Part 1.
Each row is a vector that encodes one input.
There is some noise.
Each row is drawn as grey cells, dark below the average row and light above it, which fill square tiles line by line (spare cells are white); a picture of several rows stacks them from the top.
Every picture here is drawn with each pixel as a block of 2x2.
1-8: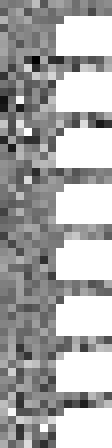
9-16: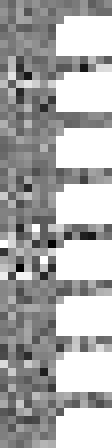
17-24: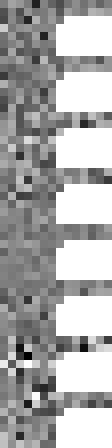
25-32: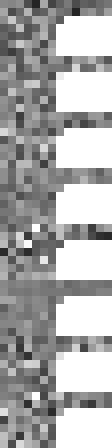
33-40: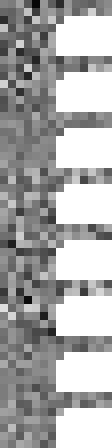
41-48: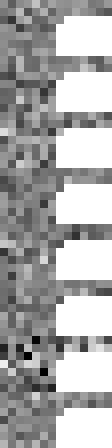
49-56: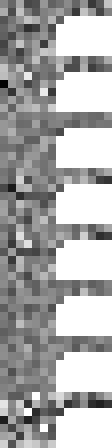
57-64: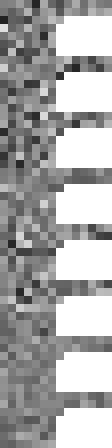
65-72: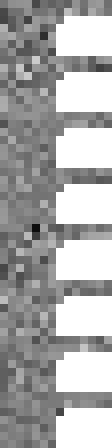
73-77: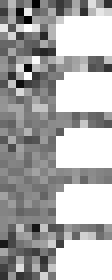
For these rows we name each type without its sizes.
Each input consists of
a point on a circle and a point on a line.
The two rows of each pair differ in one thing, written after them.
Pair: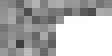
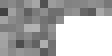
the place on the line
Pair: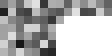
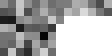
the place on the line
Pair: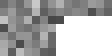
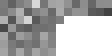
the place on the circle
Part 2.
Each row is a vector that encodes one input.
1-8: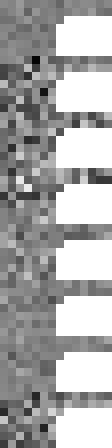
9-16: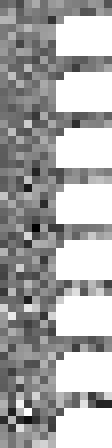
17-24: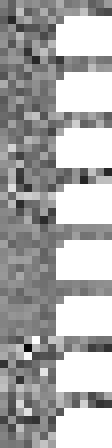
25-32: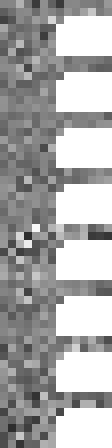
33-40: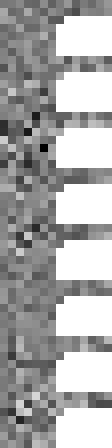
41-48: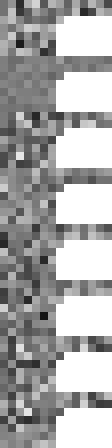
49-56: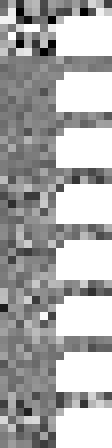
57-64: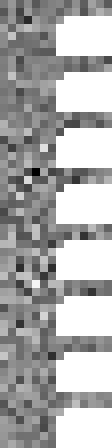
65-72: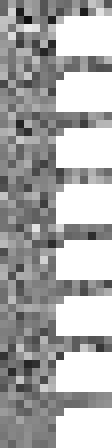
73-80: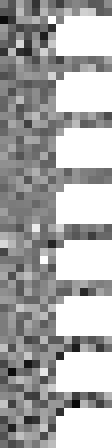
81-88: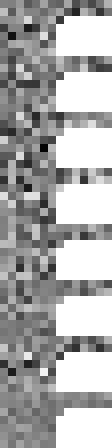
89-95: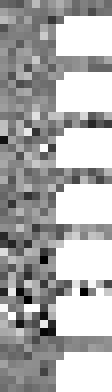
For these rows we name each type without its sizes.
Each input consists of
a list of points on a line.
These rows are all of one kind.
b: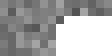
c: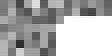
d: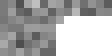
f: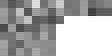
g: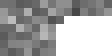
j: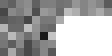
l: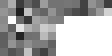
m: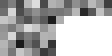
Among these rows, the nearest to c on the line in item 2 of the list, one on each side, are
d and m.
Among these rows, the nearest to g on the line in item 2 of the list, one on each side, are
j and l.
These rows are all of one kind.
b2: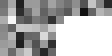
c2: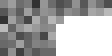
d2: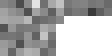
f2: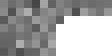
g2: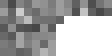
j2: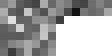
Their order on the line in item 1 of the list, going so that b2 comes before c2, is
b2, c2, d2, j2, f2, g2.
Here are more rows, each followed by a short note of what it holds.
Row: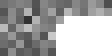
a list of two items
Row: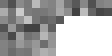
a list of two items
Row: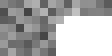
a list of two items
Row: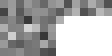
a list of two items
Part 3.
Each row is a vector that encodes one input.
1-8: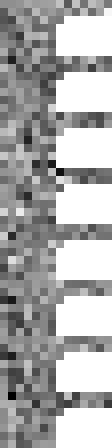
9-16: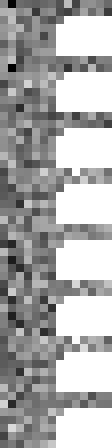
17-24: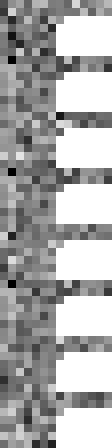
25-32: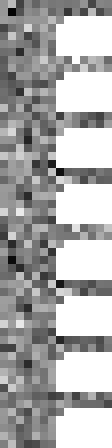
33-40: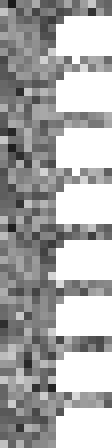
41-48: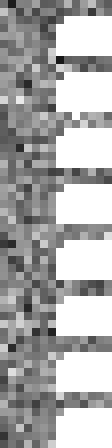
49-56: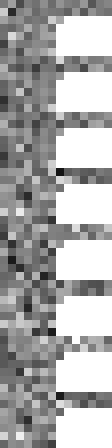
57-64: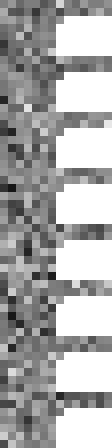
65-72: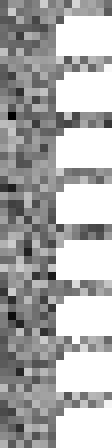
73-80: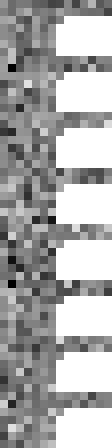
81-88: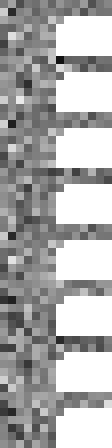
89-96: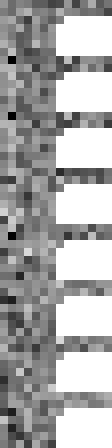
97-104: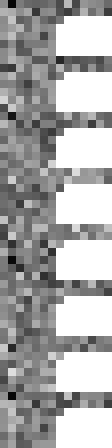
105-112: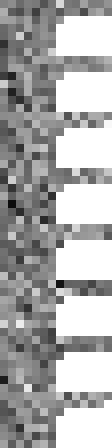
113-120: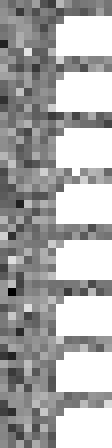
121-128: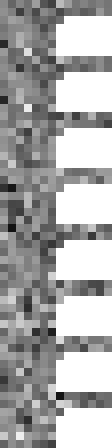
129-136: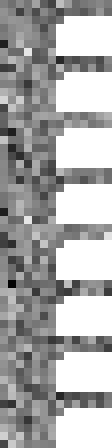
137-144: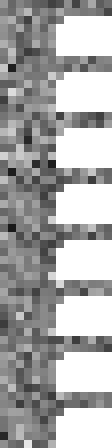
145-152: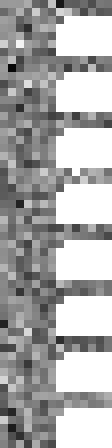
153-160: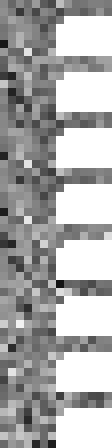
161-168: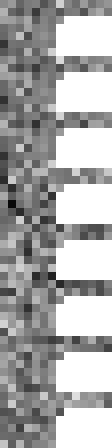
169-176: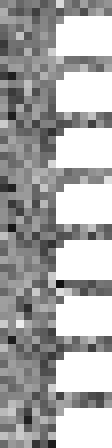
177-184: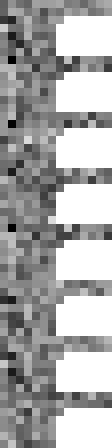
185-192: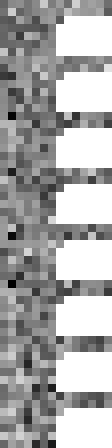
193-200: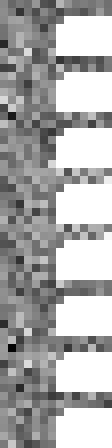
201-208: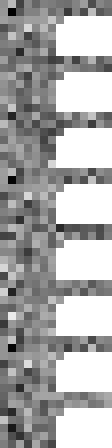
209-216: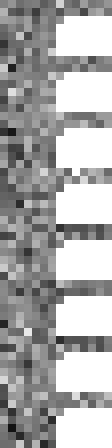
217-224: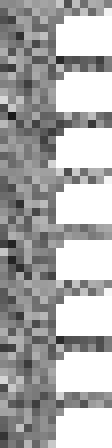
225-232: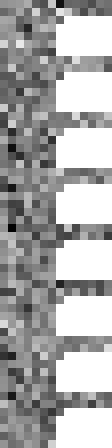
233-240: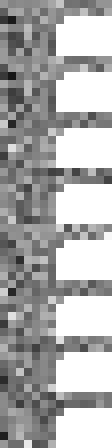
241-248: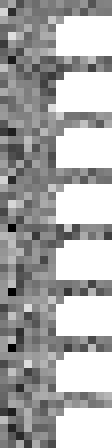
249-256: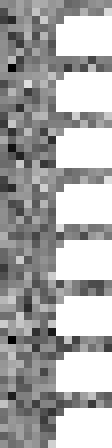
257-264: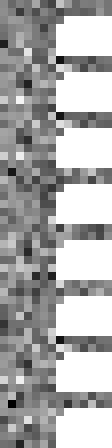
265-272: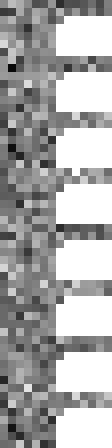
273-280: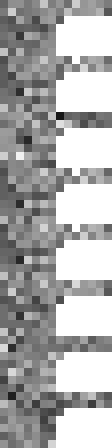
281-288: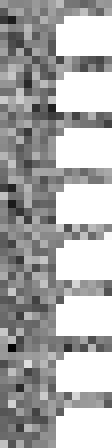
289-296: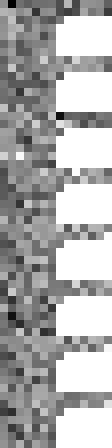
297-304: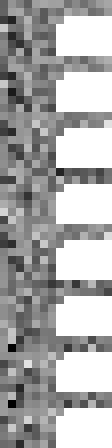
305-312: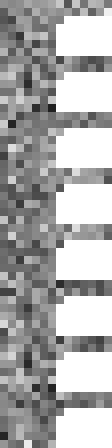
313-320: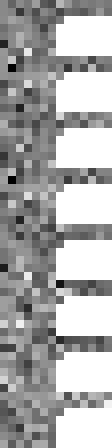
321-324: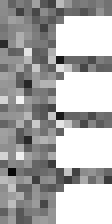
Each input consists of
either a point on a 7-point line, or a point on a 10-point line.
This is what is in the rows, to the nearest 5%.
About 35% of them hold a point on a 7-point line. The rest hold a point on a 10-point line.
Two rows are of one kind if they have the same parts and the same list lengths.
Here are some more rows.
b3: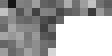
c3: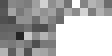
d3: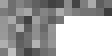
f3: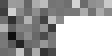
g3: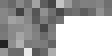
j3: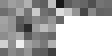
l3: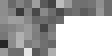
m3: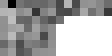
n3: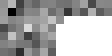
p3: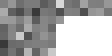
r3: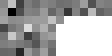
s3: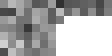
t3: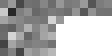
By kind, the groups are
b3, d3, g3, j3, l3, m3, n3, p3, r3, s3, t3
c3, f3

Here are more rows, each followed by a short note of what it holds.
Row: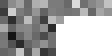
a point on a 7-point line
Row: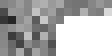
a point on a 7-point line
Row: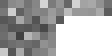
a point on a 7-point line
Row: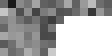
a point on a 10-point line
